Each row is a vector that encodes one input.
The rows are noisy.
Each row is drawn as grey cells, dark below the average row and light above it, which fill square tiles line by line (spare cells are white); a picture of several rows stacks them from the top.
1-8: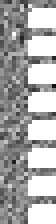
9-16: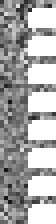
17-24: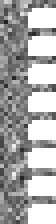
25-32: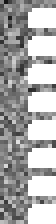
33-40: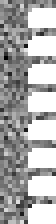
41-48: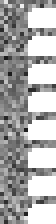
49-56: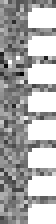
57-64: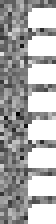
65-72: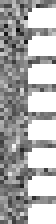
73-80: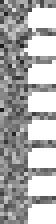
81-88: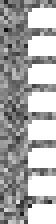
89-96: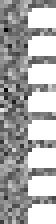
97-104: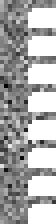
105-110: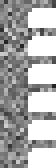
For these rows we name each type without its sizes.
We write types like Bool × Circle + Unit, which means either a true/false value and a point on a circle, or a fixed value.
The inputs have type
Line + List(Circle).
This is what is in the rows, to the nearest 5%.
About 25% of them hold a point on a line. The rest are lists of points on a circle.
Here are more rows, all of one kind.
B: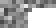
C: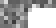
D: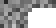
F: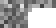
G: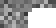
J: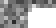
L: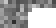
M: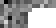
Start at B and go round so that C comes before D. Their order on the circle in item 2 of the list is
B, J, C, G, M, D, F, L.
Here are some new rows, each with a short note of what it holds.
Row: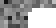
a list of one item
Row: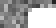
a list of two items
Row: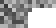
a point on a line
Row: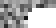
the empty list
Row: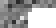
a list of one item
